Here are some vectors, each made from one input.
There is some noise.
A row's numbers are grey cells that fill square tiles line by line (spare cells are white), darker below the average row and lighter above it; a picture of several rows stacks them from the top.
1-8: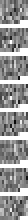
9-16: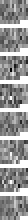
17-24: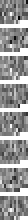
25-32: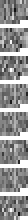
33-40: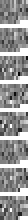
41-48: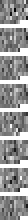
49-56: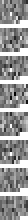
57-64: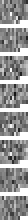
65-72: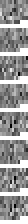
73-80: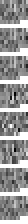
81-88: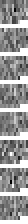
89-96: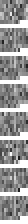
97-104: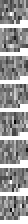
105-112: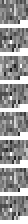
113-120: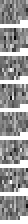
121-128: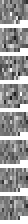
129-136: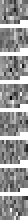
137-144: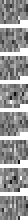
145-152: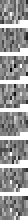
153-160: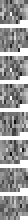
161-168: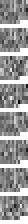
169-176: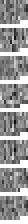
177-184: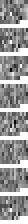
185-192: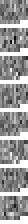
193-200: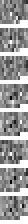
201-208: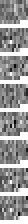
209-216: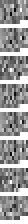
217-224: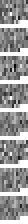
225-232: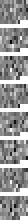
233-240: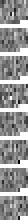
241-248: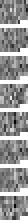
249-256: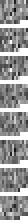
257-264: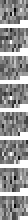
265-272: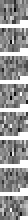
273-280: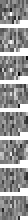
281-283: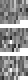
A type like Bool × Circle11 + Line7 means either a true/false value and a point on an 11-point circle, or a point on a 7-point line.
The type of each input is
Bool × Label6 × (Tree7 + Unit) + (Circle6 + Unit) × (Label7 + Line5).
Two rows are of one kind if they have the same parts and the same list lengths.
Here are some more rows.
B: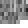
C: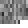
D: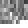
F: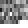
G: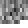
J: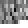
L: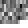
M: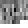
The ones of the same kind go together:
B
C
D
F, L
G
J, M

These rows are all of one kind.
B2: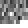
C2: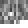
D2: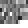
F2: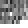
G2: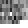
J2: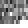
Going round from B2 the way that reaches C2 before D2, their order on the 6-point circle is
B2, C2, G2, F2, J2, D2.
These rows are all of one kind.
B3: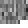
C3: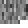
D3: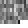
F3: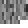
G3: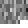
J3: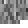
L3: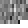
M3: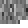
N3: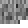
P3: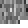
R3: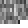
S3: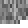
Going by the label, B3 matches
G3 and P3.
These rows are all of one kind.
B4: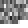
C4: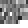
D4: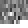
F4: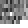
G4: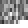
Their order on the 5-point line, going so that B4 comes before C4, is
B4, C4, F4, D4, G4.
